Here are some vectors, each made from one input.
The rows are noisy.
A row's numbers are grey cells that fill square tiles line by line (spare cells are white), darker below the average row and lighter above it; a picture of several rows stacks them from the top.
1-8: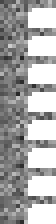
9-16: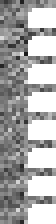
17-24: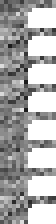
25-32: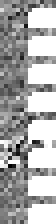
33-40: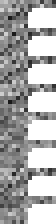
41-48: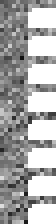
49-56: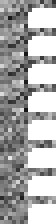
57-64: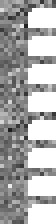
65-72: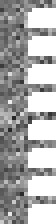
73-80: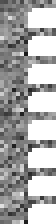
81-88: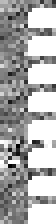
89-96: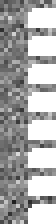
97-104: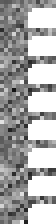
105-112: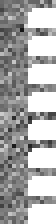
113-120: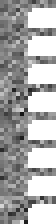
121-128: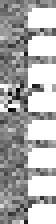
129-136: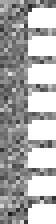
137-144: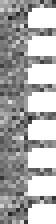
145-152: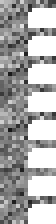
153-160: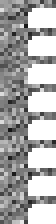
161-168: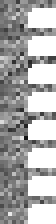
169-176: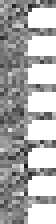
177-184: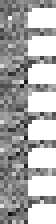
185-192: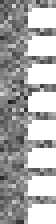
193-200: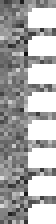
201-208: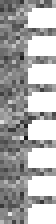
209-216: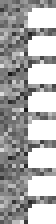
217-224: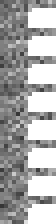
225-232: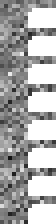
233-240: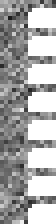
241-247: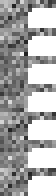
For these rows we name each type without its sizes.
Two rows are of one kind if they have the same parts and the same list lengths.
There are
3 kinds of row.
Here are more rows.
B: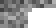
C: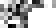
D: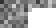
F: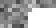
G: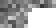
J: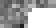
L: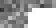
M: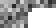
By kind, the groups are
B, D, F, G, J, L
C
M

